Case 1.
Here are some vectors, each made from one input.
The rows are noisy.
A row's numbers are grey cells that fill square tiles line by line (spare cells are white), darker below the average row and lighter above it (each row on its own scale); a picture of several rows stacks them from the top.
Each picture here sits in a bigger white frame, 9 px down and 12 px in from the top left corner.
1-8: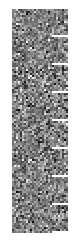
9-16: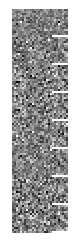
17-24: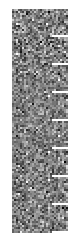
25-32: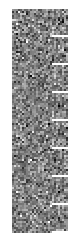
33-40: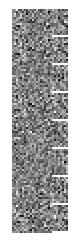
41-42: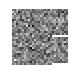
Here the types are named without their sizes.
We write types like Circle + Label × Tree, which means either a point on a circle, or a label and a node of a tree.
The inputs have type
Bool × Line.
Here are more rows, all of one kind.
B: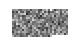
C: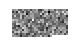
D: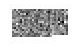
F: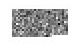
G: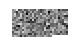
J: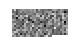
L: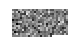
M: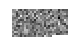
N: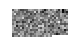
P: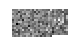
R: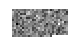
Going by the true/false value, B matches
C, D and F.
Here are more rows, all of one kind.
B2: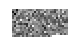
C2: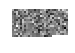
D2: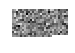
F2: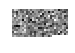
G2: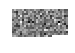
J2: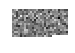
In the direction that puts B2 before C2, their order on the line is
F2, D2, G2, J2, B2, C2.
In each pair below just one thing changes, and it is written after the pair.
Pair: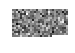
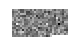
the true/false value
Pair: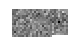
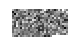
the place on the line
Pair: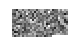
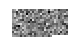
the true/false value
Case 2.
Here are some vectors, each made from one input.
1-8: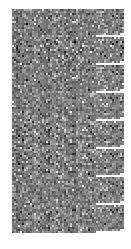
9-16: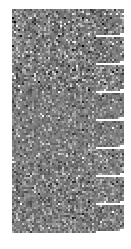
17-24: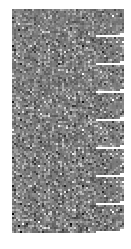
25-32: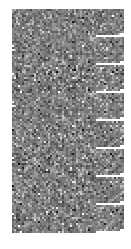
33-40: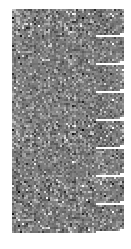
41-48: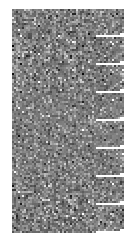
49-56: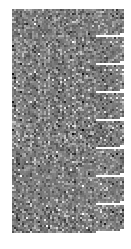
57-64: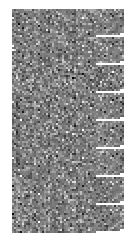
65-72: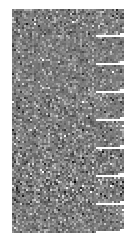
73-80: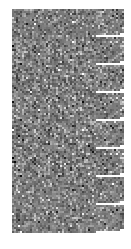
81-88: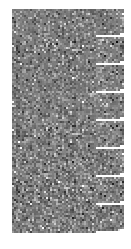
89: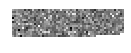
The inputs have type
Line6 + Line7.
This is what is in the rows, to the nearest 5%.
About 50% of them hold a point on a 6-point line. The rest hold a point on a 7-point line.
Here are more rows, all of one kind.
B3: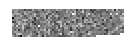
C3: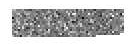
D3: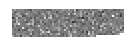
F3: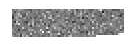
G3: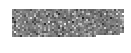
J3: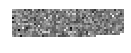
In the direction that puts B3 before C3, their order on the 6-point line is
G3, B3, C3, J3, D3, F3.
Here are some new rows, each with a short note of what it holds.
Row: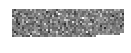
a point on a 7-point line
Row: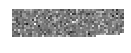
a point on a 7-point line
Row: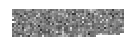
a point on a 7-point line
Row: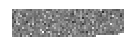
a point on a 6-point line
